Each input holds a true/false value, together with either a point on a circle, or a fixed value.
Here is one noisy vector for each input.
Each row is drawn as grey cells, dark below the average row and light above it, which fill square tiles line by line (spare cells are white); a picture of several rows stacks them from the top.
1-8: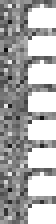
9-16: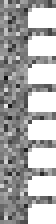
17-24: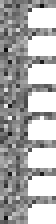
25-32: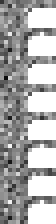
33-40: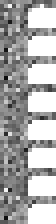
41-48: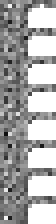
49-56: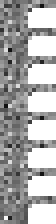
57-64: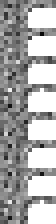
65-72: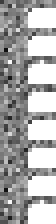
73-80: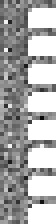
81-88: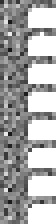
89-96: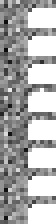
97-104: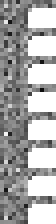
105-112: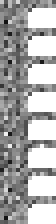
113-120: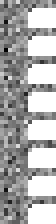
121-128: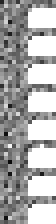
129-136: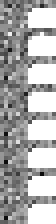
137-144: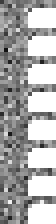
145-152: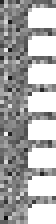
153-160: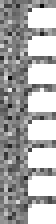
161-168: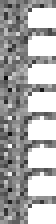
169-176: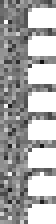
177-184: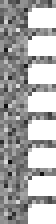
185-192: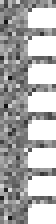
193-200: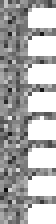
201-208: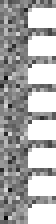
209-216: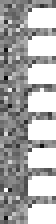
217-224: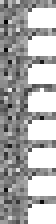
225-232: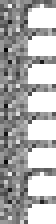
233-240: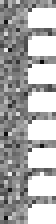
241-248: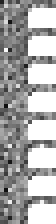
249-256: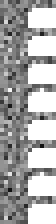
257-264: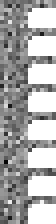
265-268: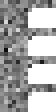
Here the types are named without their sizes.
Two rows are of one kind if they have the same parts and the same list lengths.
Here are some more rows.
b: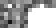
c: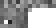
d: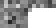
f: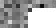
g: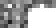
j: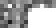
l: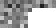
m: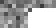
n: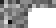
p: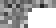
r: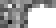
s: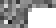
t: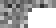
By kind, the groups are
b, g, j, r
c, d, f, l, m, n, p, s, t

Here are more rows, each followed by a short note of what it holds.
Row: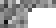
a true/false value
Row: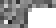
a point on a circle and a true/false value
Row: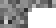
a point on a circle and a true/false value
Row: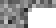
a point on a circle and a true/false value
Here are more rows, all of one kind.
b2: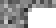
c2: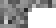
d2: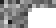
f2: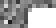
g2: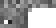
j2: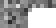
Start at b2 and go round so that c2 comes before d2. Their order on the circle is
b2, c2, g2, f2, d2, j2.
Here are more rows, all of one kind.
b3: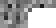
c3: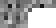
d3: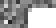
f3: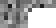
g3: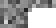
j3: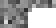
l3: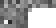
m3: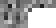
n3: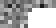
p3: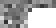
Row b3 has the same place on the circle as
c3, d3, f3 and m3.
